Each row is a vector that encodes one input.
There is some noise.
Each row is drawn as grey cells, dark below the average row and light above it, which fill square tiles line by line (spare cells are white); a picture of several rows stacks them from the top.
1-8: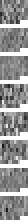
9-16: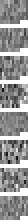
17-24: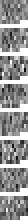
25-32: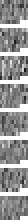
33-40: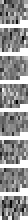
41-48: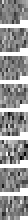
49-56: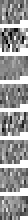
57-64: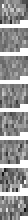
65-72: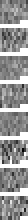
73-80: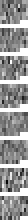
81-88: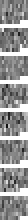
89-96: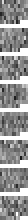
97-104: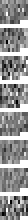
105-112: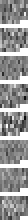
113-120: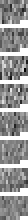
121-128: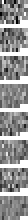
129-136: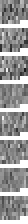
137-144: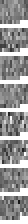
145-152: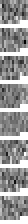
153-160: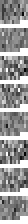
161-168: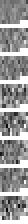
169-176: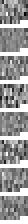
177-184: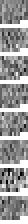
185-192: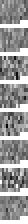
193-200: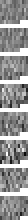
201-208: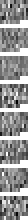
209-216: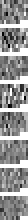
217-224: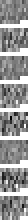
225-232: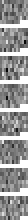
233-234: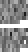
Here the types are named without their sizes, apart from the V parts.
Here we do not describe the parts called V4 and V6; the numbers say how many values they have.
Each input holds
either a label, a point on a line and a value of V6, or a node of a tree and a value of V4.
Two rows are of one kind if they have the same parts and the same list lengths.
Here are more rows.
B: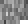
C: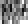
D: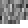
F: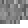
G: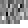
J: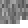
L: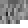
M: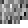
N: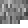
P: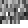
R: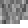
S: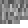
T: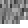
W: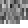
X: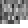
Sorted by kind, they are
B, C, F, G, L, M, N, P, R, S, T, W
D, J, X

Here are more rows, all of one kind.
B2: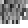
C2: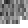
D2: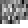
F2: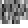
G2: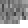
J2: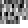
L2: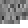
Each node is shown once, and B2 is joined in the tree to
C2 and G2.
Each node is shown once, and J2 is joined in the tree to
F2 and G2.
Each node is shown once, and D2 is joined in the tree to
L2.
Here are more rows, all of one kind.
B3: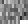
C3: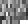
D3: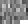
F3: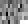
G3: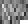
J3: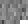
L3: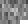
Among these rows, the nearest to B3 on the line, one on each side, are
D3 and F3.
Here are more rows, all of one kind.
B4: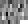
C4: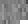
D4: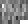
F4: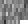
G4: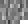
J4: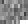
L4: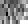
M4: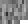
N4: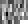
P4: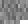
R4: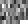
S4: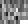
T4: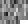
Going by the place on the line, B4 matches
D4, G4 and J4.
